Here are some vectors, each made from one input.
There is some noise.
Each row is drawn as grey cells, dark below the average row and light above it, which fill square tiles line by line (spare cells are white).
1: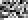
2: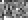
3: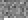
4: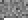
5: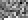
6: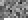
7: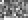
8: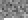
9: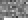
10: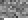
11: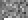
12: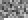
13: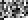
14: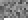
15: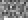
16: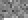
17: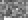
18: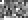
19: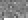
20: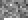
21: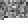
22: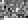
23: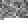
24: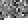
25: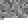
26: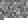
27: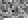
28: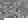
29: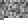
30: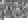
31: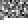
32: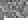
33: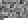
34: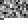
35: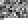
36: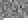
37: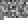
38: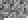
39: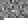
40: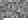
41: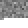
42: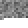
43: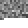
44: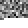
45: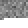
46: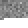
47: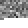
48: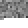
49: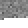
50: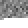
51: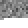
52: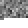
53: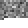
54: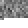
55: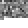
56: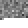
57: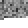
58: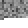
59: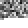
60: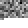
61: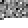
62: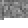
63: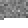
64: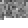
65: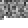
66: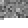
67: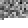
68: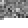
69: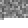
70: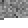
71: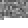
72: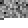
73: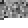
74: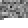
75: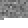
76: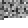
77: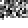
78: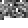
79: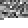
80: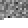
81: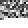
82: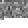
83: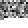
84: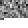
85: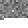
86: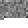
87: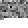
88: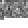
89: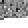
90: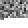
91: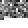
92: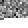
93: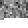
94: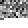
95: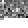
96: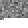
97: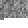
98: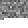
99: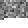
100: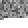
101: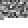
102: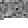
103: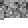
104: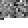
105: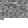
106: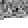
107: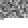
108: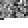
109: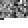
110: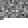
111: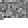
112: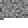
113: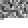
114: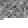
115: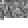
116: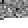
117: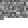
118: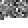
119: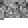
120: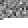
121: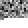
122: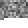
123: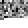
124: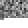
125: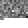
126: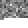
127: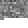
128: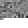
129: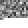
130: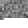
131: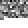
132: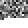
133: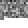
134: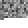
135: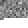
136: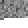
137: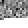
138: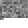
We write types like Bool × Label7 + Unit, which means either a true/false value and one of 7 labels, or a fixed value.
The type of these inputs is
List3(Bool × Line5).
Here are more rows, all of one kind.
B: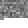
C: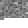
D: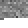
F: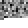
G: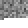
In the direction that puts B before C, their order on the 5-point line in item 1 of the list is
D, G, F, B, C.
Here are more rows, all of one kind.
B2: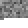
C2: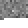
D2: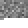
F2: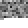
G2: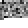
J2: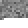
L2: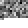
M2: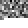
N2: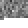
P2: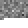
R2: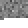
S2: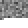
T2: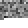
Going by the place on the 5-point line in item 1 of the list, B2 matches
C2, N2, P2 and R2.
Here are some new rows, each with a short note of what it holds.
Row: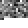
the empty list
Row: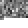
a list of two items
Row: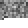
a list of one item
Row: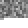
a list of three items
